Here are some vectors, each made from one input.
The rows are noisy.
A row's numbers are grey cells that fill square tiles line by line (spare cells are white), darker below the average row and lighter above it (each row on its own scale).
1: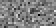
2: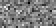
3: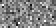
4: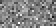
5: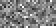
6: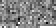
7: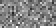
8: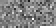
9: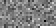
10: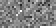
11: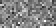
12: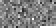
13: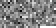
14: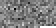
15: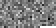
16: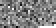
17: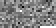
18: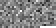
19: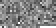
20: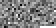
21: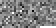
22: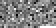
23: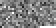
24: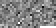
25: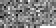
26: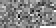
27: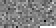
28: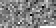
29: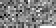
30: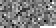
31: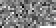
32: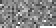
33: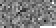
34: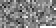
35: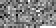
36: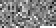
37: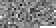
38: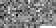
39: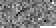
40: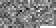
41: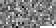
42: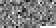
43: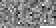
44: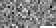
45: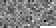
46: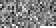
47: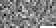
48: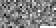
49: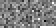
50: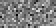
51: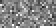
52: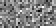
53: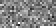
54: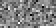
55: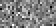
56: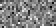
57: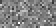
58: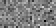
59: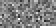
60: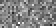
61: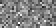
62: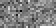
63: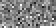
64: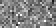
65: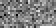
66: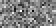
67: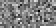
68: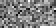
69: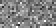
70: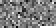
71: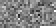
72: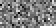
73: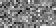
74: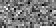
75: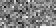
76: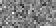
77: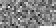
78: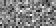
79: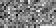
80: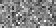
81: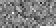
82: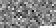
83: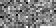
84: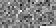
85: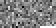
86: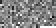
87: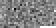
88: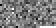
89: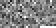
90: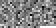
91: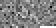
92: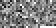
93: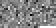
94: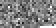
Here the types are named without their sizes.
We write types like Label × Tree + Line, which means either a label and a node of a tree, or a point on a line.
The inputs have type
(Bool × Circle + Line) × Line.
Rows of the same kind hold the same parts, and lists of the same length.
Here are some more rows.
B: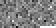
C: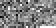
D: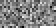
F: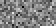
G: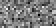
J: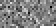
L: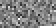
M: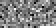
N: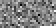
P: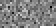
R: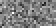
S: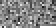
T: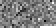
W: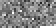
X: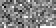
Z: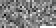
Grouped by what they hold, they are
B, F, G, L, N, R, T, W
C, D, J, M, P, S, X, Z

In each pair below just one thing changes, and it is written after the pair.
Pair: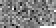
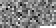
the true/false value
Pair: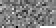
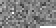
the true/false value
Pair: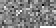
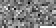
the true/false value
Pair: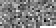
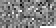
the place on the circle
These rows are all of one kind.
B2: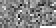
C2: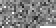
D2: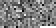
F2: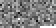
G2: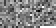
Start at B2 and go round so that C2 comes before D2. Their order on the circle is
B2, C2, D2, G2, F2.
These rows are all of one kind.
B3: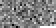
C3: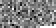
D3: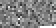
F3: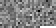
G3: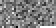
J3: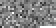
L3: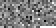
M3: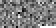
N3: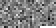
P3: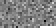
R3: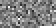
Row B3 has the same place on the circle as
C3, D3 and R3.
